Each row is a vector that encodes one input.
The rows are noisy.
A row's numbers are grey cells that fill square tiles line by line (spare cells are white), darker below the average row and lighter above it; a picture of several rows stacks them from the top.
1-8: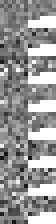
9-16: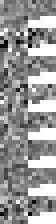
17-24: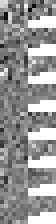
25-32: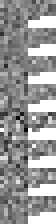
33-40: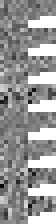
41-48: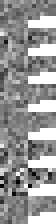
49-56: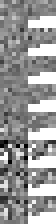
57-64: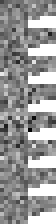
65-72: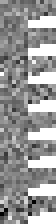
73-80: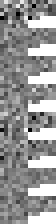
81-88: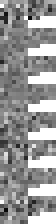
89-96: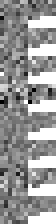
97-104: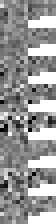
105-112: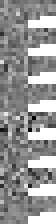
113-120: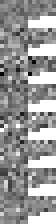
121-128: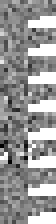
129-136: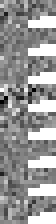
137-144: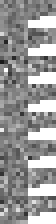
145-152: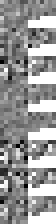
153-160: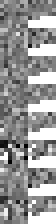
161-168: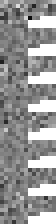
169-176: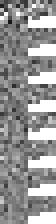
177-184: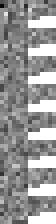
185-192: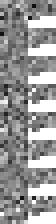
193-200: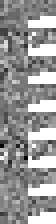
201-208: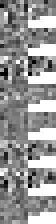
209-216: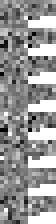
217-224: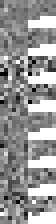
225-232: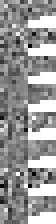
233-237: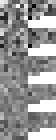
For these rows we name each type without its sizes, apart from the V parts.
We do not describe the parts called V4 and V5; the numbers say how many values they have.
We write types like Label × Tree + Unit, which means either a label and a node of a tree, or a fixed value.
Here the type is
(Bool × Bool × Bool × V5 + Line) × V4.
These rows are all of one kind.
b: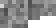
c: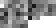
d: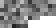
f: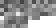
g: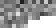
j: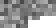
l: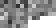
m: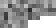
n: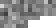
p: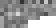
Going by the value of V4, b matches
c, d, j and n.
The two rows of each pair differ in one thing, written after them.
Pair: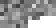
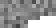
the value of V4
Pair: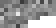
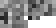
one of the three true/false values
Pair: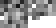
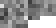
the value of V5
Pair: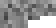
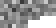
the value of V5
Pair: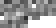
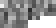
one of the three true/false values
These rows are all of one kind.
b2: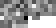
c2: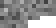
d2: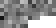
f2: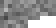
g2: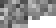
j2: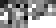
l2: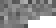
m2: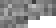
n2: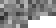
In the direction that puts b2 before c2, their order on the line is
l2, b2, d2, j2, f2, n2, g2, c2, m2.
